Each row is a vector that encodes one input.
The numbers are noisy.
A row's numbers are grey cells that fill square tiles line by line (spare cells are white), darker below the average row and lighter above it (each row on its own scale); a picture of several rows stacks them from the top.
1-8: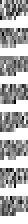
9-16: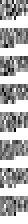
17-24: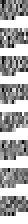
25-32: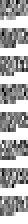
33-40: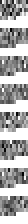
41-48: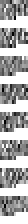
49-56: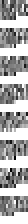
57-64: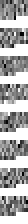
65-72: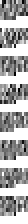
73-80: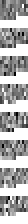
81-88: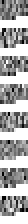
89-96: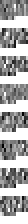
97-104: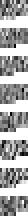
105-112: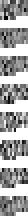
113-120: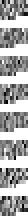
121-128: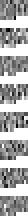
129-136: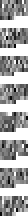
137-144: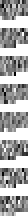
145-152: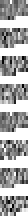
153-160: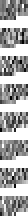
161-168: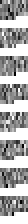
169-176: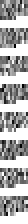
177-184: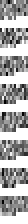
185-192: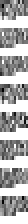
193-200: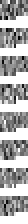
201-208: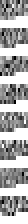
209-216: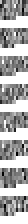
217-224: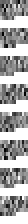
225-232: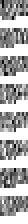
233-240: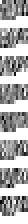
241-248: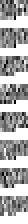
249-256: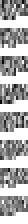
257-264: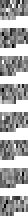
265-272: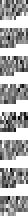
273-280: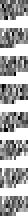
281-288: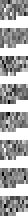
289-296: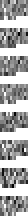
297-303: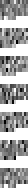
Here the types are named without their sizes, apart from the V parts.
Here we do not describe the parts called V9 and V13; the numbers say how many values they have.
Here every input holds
either a point on a circle and a true/false value, or a fixed value, or a value of V9 and a value of V13.
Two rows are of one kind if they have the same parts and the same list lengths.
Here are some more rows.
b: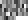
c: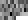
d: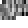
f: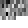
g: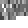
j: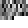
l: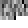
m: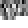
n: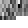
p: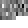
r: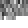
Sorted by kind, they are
b, d, j, m, n, p
c, g
f, l, r

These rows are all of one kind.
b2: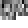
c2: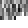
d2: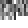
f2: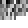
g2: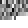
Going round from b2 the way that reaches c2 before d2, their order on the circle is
b2, c2, d2, f2, g2.
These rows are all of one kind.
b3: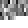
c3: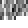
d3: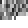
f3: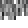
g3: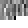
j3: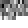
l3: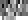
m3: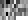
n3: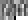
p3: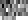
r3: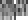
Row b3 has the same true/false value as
m3, n3 and p3.
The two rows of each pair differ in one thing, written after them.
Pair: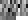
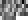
the value of V13
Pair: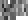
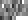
the value of V13
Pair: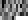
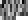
the value of V13
